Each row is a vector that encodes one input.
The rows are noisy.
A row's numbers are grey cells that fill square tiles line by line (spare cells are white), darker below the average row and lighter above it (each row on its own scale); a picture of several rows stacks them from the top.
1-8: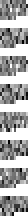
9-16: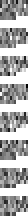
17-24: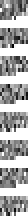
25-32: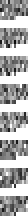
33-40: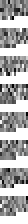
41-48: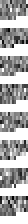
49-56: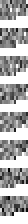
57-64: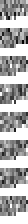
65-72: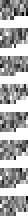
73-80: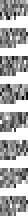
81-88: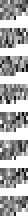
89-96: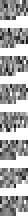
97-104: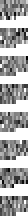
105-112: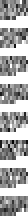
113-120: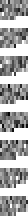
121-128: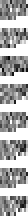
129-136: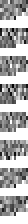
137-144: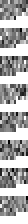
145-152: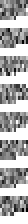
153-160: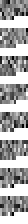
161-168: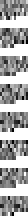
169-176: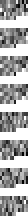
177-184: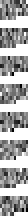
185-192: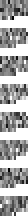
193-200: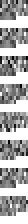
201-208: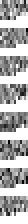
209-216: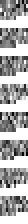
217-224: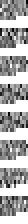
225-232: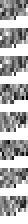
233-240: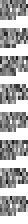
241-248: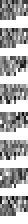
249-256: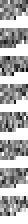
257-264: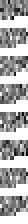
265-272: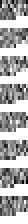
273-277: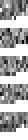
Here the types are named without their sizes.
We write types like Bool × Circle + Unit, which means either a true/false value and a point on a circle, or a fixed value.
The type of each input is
Circle + Tree.
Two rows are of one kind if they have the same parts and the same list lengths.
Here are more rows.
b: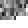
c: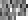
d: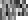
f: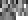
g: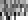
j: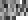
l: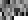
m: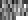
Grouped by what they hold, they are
b, c, d, f, g, j, m
l

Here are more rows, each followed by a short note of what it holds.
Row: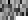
a point on a circle
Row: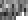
a node of a tree
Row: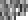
a node of a tree
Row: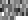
a point on a circle
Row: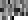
a point on a circle
